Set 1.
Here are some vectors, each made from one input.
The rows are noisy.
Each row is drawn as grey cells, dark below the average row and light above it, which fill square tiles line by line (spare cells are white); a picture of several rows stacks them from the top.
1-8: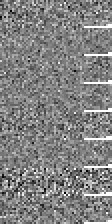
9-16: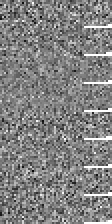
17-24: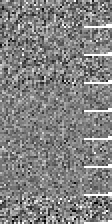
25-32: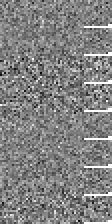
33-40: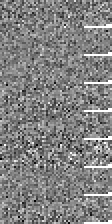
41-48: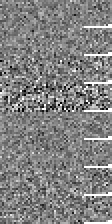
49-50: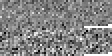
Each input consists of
either a point on a 7-point line, or three true/false values.
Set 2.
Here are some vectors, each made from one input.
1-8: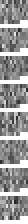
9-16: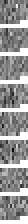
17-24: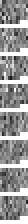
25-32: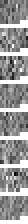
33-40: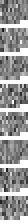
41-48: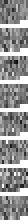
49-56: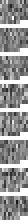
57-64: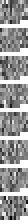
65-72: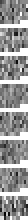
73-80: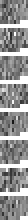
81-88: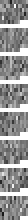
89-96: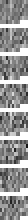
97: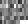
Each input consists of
a node of a 9-node tree, together with either a point on an 8-point circle, or a fixed value.
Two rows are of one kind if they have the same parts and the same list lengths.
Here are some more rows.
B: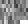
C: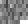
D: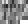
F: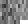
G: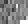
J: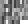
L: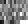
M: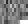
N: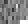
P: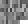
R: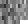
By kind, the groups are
B, D, J, L
C, F, G, M, N, P, R

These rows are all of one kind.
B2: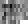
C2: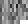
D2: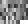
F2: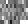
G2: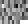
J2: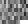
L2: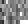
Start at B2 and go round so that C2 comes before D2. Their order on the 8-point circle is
B2, J2, C2, L2, G2, D2, F2.
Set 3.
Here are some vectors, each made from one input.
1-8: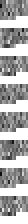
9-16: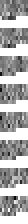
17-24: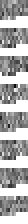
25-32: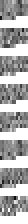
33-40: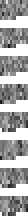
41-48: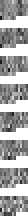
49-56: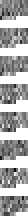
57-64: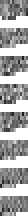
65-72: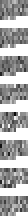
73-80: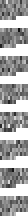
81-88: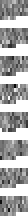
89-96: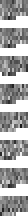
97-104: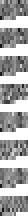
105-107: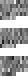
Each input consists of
either one of 8 labels, or a node of an 8-node tree.
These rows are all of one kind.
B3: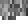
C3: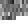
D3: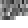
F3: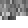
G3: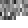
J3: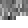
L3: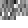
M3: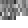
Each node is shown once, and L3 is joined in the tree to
M3.
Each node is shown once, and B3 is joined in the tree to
F3.
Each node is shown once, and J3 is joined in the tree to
C3, F3 and M3.
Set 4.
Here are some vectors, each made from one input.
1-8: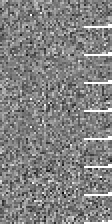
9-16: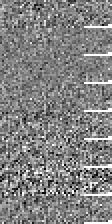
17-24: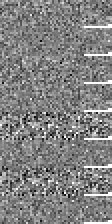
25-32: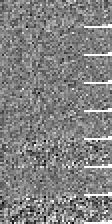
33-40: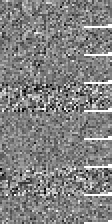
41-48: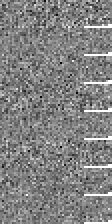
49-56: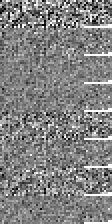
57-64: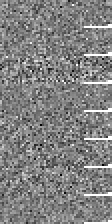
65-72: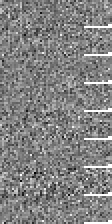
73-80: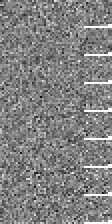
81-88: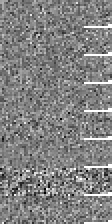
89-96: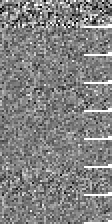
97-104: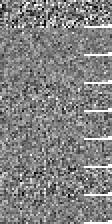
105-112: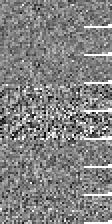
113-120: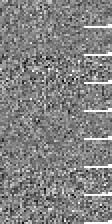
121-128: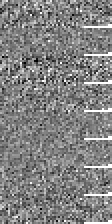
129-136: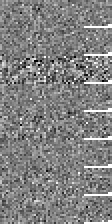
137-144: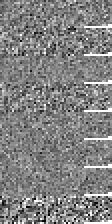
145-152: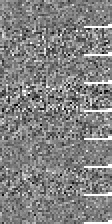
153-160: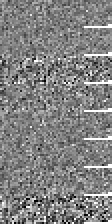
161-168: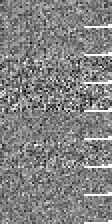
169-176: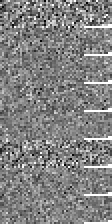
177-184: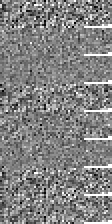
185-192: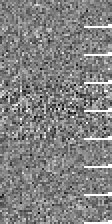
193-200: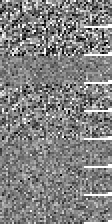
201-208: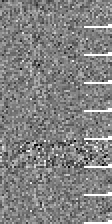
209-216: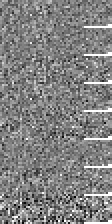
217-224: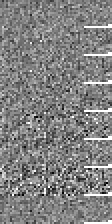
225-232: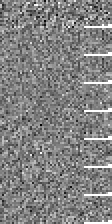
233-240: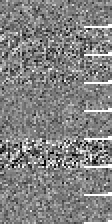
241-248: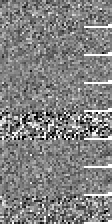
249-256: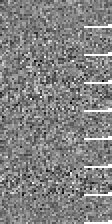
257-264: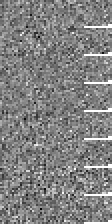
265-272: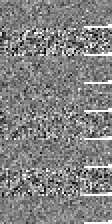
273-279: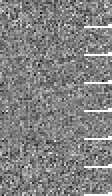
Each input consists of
either a point on a 7-point line, or three true/false values.
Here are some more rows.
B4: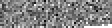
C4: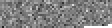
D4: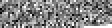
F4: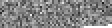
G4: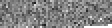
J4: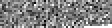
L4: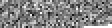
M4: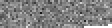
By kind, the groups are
B4, G4, J4, M4
C4, D4, F4, L4

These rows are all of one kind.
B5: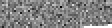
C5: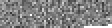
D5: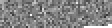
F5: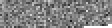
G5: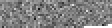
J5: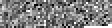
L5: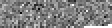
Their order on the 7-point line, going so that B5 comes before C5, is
B5, L5, G5, J5, F5, D5, C5.
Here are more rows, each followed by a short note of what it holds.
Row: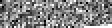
three true/false values
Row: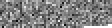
a point on a 7-point line
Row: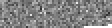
a point on a 7-point line
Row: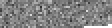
a point on a 7-point line
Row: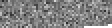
three true/false values
